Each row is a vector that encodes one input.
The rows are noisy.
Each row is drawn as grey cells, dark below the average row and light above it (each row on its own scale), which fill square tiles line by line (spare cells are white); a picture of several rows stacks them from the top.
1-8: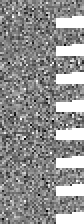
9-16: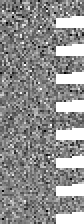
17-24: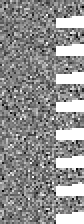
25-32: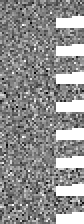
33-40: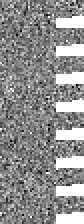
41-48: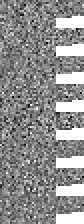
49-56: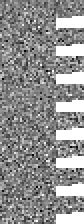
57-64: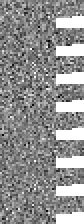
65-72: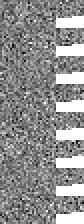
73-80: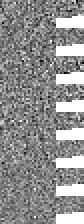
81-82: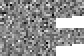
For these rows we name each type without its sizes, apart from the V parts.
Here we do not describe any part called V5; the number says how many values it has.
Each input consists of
a true/false value and a value of V5, together with either a point on a circle, or a fixed value.
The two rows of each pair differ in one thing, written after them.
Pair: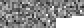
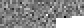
the value of V5
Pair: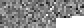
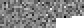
the value of V5
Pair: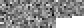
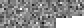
the place on the circle
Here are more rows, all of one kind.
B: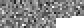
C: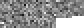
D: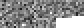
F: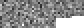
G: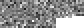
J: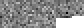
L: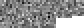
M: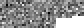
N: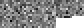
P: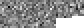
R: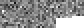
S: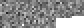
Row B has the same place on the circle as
G and R.
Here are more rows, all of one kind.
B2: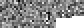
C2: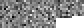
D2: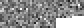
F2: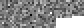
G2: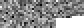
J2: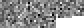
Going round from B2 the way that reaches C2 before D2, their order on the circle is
B2, C2, D2, F2, J2, G2.
